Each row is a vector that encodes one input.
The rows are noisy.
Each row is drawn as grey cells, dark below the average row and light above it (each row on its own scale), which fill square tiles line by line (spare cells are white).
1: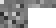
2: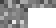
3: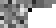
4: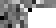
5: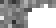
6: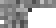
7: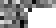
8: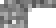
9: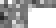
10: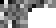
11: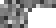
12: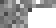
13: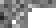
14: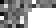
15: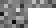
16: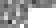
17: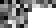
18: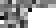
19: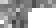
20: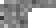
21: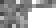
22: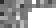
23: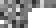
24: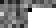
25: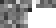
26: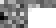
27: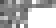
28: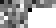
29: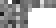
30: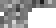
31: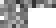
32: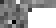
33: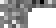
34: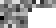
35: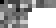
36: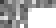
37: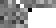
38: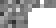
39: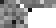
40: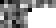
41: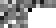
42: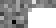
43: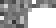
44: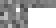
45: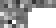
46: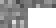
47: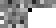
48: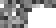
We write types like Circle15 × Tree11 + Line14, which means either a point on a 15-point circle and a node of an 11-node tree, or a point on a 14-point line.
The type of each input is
Bool × Line5.
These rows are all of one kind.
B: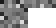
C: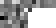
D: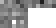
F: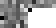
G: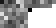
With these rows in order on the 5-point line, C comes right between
D and F.
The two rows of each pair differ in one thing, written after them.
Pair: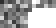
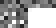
the true/false value
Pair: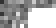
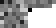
the true/false value
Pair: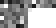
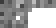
the place on the 5-point line
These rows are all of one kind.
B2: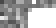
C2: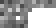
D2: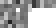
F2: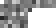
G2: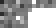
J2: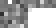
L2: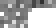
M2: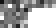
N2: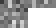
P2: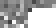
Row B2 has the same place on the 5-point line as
C2, G2 and P2.
